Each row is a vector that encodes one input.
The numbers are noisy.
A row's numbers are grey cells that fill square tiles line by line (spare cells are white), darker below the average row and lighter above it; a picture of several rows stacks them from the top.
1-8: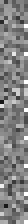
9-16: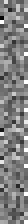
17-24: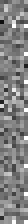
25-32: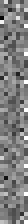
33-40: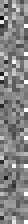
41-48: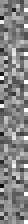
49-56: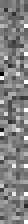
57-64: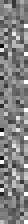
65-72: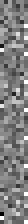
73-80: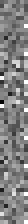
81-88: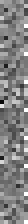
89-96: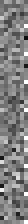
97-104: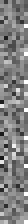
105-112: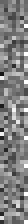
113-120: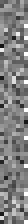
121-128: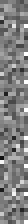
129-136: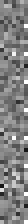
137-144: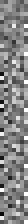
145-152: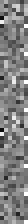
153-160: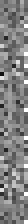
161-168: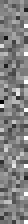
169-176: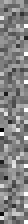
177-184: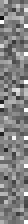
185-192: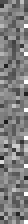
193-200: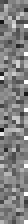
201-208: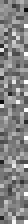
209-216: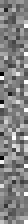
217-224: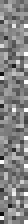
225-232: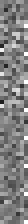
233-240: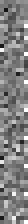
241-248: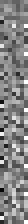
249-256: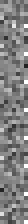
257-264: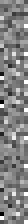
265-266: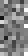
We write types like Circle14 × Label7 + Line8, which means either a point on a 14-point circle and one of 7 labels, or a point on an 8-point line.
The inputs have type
Line4 + Line10.
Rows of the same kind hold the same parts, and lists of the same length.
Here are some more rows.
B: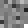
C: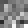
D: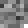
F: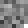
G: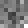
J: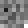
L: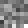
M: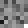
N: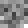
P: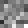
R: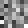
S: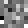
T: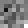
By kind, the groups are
B, C, D, F, G, J, L, M, N, P, T
R, S

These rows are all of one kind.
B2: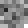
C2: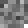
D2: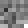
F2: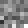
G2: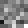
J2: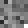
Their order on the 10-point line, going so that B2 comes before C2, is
B2, D2, C2, J2, F2, G2.
